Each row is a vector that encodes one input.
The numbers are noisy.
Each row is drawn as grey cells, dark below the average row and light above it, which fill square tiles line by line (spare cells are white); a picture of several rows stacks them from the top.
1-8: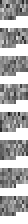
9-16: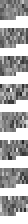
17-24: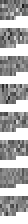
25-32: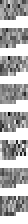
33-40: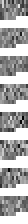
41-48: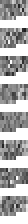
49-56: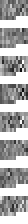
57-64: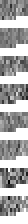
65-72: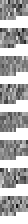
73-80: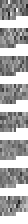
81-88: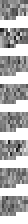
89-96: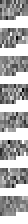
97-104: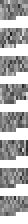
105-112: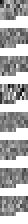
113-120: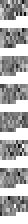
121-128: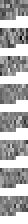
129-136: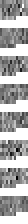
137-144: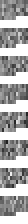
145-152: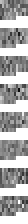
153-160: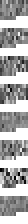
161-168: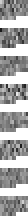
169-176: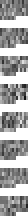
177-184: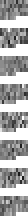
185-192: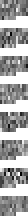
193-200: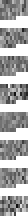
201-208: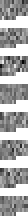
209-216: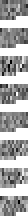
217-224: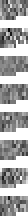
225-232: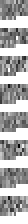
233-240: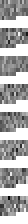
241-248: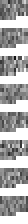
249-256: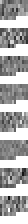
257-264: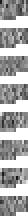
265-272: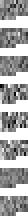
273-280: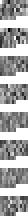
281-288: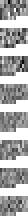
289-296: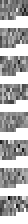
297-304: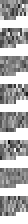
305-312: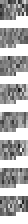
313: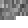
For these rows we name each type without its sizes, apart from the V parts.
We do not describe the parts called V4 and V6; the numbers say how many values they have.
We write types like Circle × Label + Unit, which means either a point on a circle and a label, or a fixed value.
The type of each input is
Circle + Tree × Tree + V4 × V6.
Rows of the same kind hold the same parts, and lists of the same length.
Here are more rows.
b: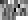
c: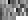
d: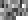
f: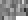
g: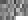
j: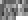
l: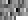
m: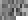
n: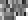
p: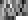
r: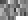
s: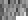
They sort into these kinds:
b, g, r, s
c, f, l, p
d, j, m, n

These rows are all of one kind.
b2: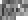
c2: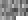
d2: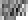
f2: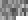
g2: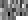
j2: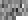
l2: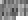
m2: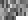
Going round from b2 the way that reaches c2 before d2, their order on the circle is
b2, m2, g2, j2, c2, f2, l2, d2.
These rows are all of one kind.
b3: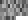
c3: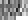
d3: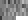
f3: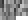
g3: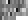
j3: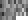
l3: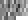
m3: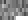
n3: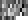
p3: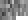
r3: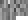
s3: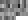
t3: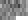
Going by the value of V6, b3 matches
m3 and r3.
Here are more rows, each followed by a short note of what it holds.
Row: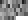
a value of V4 and a value of V6
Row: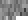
a node of each of two trees
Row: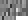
a node of each of two trees
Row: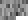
a node of each of two trees
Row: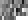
a point on a circle
